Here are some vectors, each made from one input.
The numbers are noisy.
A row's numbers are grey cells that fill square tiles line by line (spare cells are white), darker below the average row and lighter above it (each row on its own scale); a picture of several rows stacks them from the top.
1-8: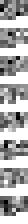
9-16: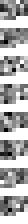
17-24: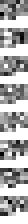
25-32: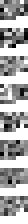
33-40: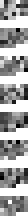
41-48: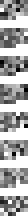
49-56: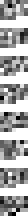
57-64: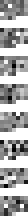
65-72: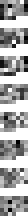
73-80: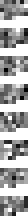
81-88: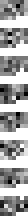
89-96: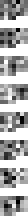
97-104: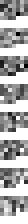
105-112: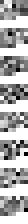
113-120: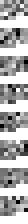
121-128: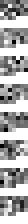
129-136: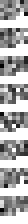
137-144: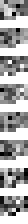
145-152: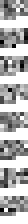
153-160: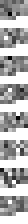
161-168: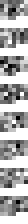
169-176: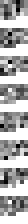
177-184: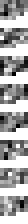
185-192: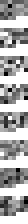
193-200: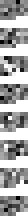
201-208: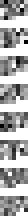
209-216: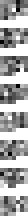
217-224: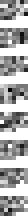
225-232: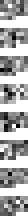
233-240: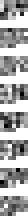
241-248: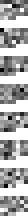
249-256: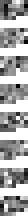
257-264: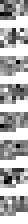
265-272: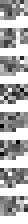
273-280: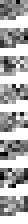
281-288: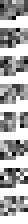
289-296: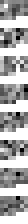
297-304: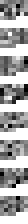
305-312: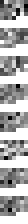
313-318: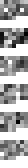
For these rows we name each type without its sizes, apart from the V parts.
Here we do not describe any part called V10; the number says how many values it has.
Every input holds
a label, together with either a point on a line, or a value of V10.
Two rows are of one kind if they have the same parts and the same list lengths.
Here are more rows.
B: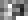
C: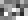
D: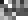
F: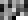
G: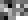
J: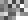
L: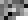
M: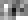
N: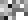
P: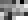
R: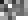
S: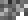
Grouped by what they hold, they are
B, C, F, G, M, S
D, J, L, N, P, R

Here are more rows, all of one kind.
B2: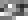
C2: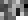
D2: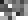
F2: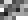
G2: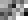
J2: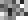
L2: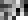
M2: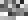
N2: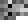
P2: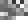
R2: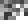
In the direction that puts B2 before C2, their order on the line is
G2, M2, J2, F2, P2, D2, N2, B2, C2, R2, L2.
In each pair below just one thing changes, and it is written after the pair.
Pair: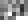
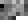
the label
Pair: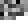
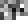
the label
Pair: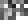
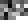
the value of V10
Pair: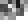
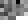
the value of V10
